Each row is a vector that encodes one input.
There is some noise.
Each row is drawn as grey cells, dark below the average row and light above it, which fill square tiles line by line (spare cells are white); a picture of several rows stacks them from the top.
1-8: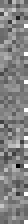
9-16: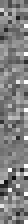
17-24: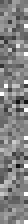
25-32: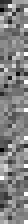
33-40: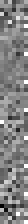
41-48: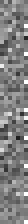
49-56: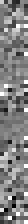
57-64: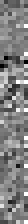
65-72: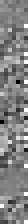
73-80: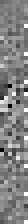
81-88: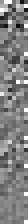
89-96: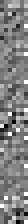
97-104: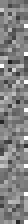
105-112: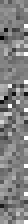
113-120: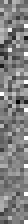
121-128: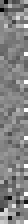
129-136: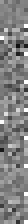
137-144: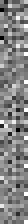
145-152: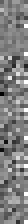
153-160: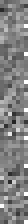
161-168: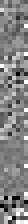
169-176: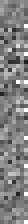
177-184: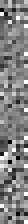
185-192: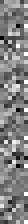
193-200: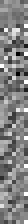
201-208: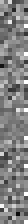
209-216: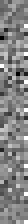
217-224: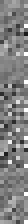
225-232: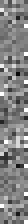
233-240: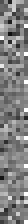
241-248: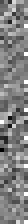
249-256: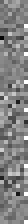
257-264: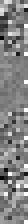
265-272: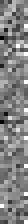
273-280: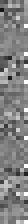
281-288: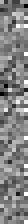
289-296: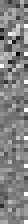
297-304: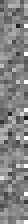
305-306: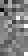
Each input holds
a true/false value, together with either a point on an 8-point line, or a point on a 19-point line.
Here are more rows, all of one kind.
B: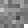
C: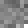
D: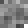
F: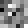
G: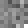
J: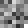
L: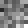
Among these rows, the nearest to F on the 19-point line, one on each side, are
B and C.
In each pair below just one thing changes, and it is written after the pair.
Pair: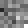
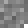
the place on the 8-point line
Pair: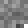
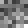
the place on the 8-point line
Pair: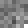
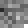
the place on the 8-point line
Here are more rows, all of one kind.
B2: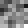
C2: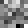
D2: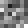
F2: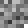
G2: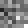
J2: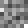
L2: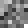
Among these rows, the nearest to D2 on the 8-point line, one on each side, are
G2 and L2.
